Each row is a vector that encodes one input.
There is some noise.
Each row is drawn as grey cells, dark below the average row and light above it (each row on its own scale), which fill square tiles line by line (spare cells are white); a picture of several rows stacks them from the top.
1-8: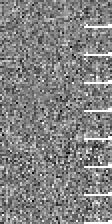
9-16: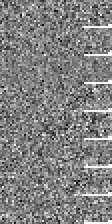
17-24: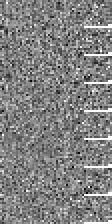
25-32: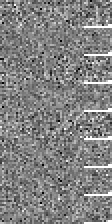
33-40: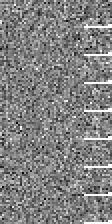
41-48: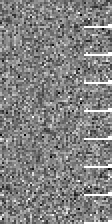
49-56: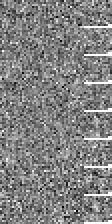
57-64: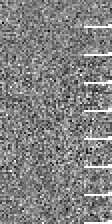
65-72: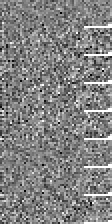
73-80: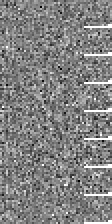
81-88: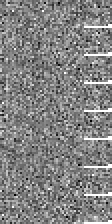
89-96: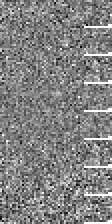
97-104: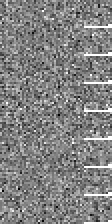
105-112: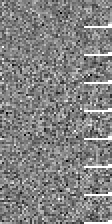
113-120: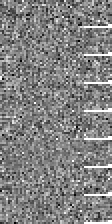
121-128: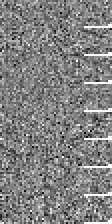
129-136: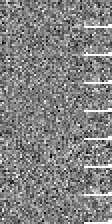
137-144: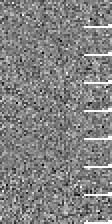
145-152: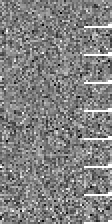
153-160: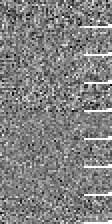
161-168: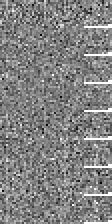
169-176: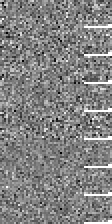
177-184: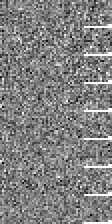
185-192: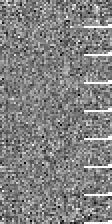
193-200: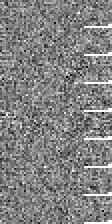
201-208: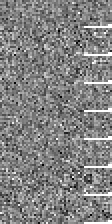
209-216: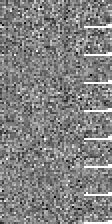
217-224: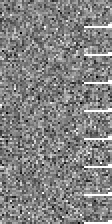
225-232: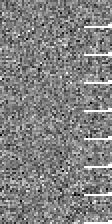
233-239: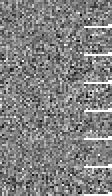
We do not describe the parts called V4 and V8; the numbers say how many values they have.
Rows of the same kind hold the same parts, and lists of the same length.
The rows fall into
3 kinds.
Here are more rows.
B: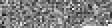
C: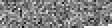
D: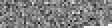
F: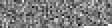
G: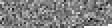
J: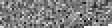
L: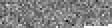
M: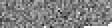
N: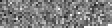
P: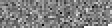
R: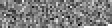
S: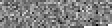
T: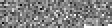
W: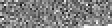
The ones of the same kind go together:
B, L, T, W
C, D, G, J, M, N, P, S
F, R

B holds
a point on an 11-point circle and a value of V4.
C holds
a node of a 10-node tree and a value of V8.
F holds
a fixed value.
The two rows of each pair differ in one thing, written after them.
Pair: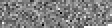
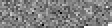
the node of the tree
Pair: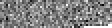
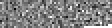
the node of the tree
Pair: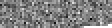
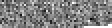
the node of the tree
